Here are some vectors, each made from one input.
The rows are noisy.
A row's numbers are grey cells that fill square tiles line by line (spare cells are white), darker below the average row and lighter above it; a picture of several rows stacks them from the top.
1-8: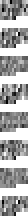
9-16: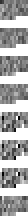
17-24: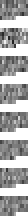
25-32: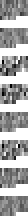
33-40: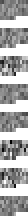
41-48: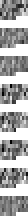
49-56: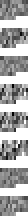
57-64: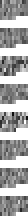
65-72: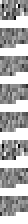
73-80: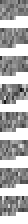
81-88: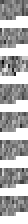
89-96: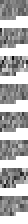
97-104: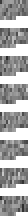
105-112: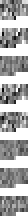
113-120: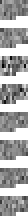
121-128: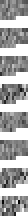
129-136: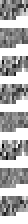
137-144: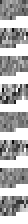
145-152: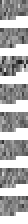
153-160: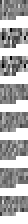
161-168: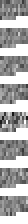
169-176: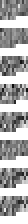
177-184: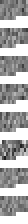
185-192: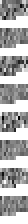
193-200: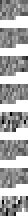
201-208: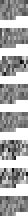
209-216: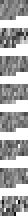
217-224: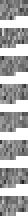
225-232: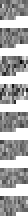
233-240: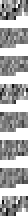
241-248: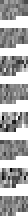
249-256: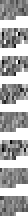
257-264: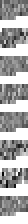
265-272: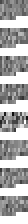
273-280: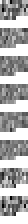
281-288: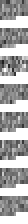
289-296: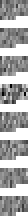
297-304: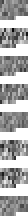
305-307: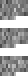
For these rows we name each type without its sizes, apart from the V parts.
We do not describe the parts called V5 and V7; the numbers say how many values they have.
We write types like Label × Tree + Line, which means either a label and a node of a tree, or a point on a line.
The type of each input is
Bool × (Line + V5) + V7.
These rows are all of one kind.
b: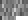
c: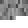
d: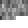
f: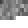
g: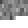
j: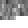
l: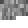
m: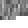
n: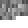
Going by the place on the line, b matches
f and g.
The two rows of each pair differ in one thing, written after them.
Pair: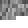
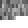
the place on the line
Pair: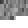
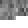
the place on the line
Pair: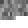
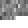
the true/false value
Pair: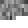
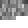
the true/false value
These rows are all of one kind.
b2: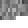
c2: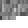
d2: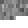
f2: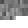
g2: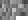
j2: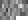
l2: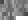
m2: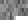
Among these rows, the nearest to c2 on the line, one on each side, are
l2 and m2.
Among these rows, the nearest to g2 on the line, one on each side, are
b2 and j2.
